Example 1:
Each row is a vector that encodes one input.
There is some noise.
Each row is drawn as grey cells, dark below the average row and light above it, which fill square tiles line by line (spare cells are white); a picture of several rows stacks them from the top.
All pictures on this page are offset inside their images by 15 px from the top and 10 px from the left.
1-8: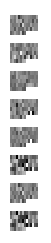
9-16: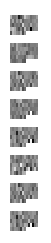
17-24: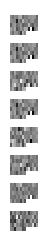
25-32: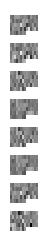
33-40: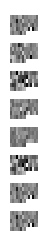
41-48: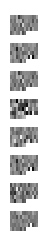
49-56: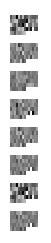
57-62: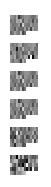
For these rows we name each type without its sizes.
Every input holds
either a fixed value, or a node of a tree.
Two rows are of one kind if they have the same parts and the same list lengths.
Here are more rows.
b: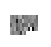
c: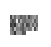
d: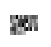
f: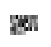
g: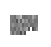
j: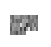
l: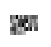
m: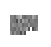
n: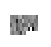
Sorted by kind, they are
b, c, g, j, m, n
d, f, l

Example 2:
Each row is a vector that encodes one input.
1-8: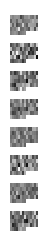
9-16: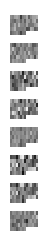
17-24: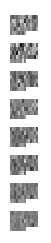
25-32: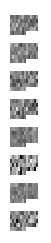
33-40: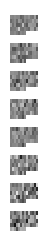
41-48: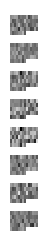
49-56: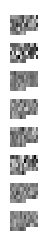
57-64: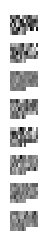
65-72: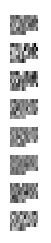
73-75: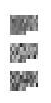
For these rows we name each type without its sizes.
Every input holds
a point on a line.
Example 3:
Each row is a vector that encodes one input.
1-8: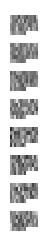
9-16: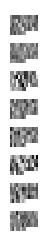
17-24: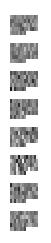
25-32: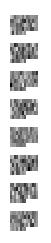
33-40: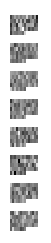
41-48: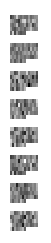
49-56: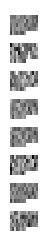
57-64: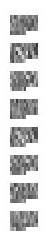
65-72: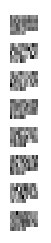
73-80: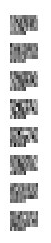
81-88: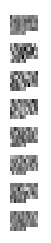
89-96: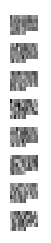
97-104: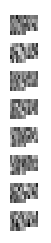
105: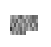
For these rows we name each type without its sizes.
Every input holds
a label.
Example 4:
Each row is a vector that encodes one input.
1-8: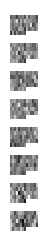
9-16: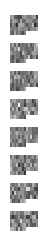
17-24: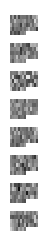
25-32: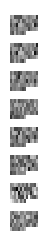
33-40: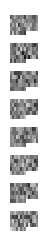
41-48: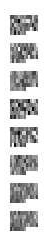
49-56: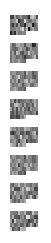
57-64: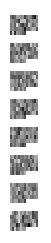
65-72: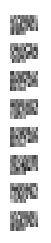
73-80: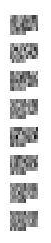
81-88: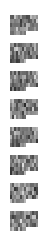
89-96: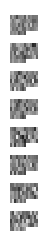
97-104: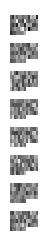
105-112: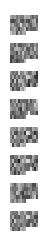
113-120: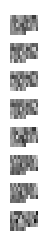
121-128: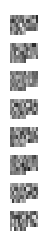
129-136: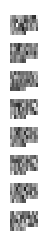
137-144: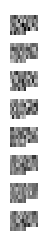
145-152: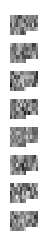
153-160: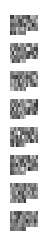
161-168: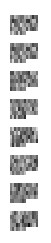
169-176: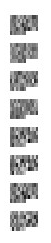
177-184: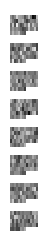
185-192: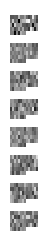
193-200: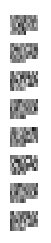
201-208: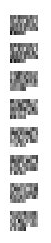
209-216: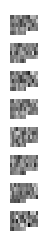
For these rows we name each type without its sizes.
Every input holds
a label.
